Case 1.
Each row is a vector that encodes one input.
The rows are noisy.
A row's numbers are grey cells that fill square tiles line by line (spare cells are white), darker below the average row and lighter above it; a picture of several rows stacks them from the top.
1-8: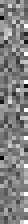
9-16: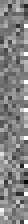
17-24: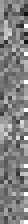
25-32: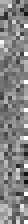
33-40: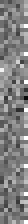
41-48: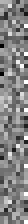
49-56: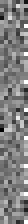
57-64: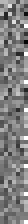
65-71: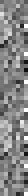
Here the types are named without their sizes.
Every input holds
a point on a line, together with either a point on a circle, or a fixed value.
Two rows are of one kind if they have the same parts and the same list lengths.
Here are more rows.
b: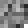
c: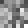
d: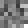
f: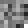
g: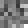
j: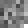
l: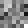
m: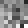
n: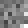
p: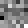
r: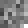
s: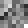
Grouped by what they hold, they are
b, c, f, l, m, p, s
d, g, j, n, r

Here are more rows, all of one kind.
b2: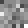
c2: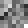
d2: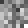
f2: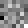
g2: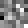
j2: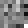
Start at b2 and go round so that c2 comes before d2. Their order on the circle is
b2, j2, c2, f2, g2, d2.
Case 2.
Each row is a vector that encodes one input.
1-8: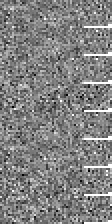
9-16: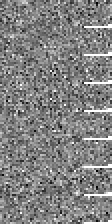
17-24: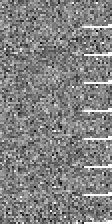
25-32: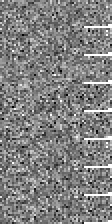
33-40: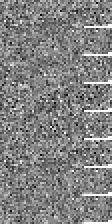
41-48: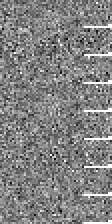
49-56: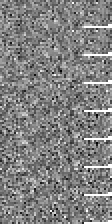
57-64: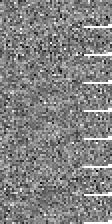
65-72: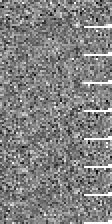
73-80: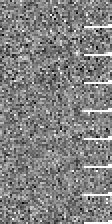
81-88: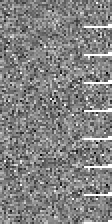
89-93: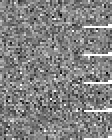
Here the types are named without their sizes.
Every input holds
either a point on a line, or a node of a tree.
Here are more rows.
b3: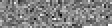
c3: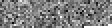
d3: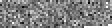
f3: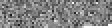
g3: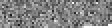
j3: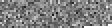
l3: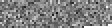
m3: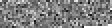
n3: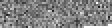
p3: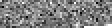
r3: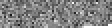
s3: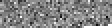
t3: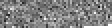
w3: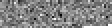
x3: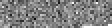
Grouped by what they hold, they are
b3, f3, g3, n3, r3, s3, t3, w3, x3
c3, d3, j3, l3, m3, p3

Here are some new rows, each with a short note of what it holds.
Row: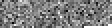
a node of a tree
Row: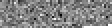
a point on a line
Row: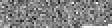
a point on a line
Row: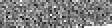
a node of a tree
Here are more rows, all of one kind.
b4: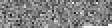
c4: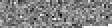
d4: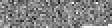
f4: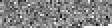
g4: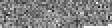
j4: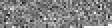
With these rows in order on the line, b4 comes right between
d4 and g4.
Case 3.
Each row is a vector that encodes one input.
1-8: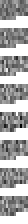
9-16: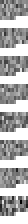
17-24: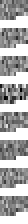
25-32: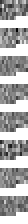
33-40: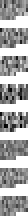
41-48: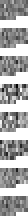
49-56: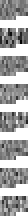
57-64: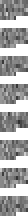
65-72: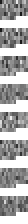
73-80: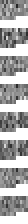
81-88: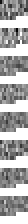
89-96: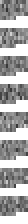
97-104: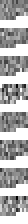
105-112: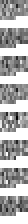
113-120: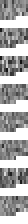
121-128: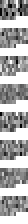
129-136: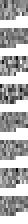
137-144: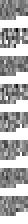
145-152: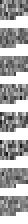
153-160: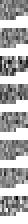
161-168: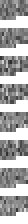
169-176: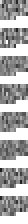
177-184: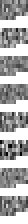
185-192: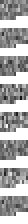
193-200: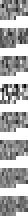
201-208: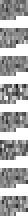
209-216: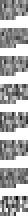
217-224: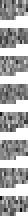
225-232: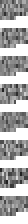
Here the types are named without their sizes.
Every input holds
either a point on a line, or a node of a tree.
